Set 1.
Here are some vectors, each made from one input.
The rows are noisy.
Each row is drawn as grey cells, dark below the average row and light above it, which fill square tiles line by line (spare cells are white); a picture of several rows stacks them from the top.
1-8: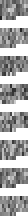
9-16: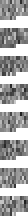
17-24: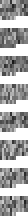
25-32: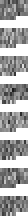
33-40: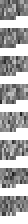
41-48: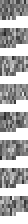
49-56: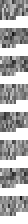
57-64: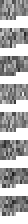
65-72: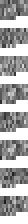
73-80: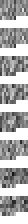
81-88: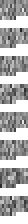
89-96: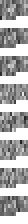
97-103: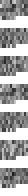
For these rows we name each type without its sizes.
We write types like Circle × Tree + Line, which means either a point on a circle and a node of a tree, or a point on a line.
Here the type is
Circle.
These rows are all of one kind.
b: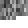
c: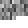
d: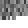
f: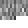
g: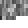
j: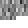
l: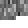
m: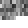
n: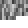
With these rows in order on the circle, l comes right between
b and g.
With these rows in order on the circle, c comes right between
j and m.
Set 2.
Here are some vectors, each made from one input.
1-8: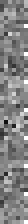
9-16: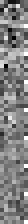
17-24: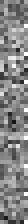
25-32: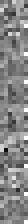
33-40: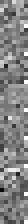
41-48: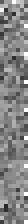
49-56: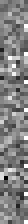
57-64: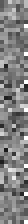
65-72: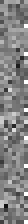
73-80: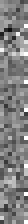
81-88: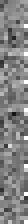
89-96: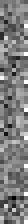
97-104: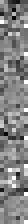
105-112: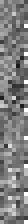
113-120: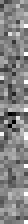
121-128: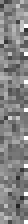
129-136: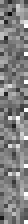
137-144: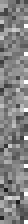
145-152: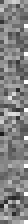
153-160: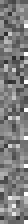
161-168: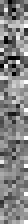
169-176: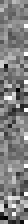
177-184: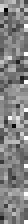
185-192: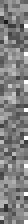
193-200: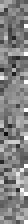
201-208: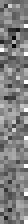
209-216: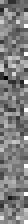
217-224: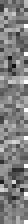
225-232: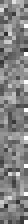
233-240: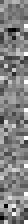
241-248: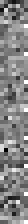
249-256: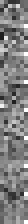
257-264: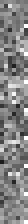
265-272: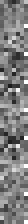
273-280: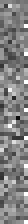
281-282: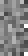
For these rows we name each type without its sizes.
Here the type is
Label.
